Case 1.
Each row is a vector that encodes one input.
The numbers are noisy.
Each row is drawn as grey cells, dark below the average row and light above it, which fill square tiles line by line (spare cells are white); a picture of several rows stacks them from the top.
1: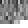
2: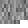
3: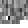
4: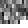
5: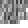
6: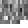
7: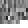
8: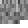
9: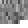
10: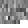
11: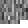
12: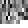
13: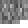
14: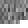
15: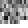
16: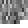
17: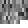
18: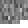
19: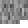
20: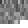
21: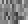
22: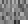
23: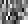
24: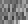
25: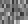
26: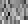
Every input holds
three true/false values.
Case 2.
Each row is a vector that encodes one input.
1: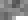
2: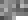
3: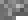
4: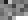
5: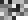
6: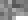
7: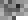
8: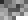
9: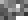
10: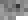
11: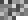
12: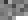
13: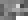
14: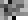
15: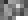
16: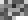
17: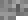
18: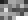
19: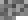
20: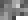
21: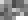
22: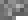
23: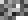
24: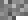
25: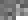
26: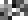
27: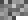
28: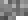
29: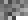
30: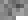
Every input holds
three true/false values.
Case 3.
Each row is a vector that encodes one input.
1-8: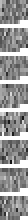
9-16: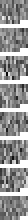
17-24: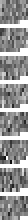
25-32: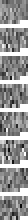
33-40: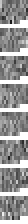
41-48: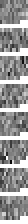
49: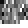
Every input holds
a node of a 10-node tree.
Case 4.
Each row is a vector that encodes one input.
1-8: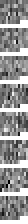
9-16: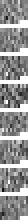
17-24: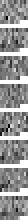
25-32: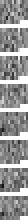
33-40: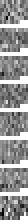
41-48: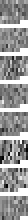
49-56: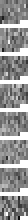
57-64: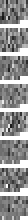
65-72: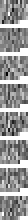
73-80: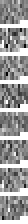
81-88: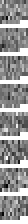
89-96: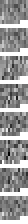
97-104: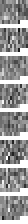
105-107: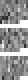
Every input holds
either a fixed value, or three true/false values.
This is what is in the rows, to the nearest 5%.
About 5% of them hold a fixed value. The rest hold three true/false values.
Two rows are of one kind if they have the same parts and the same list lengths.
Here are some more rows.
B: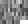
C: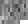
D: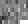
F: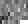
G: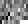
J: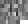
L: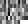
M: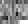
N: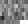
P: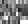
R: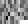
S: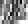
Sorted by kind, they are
B, C, D, F, G, L, M, N, P, R, S
J

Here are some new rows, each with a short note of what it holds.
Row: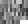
three true/false values
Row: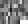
a fixed value
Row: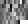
a fixed value
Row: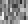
three true/false values
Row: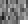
three true/false values
